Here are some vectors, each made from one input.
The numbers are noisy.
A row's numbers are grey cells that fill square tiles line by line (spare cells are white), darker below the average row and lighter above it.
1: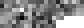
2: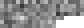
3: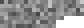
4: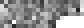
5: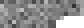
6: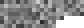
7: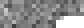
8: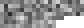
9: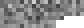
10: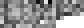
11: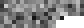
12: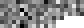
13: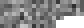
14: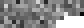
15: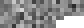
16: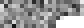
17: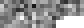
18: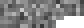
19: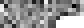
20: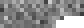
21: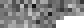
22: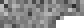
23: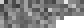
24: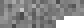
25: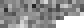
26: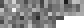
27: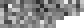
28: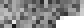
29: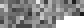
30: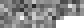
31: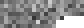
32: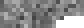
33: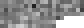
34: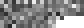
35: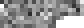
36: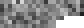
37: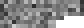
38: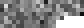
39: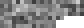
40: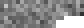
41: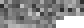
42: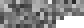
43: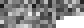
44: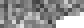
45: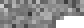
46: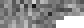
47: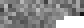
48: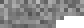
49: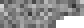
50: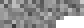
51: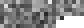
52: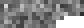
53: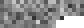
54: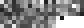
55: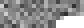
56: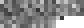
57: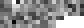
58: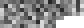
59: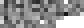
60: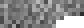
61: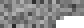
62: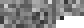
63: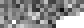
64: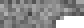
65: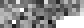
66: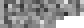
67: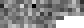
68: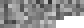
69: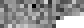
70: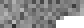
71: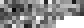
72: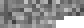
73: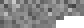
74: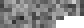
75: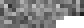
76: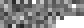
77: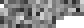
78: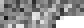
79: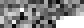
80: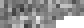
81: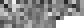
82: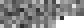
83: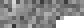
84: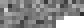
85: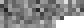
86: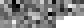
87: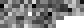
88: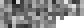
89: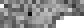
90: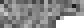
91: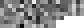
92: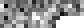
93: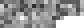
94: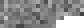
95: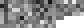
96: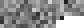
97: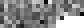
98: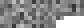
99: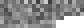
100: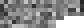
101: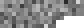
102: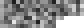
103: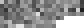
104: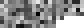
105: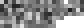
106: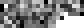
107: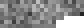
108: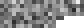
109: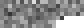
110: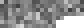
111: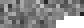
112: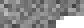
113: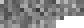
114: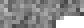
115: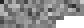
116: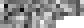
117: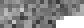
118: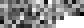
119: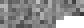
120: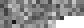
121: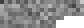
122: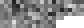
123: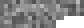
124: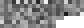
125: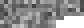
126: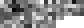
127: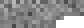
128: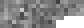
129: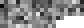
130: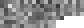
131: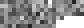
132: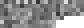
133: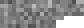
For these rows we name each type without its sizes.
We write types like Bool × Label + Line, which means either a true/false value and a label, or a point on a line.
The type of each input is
Bool × Bool × Bool + List(Line).
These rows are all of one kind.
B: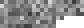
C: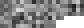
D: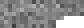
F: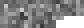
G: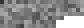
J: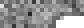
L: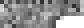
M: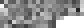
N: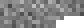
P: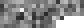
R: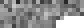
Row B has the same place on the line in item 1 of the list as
D, J, M and R.
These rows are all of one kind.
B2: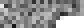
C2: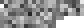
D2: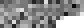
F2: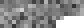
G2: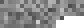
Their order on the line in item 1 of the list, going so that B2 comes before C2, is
B2, C2, G2, F2, D2.
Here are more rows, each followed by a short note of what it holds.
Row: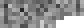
three true/false values
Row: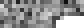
a list of two items
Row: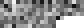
a list of one item
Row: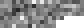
three true/false values
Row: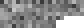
a list of three items
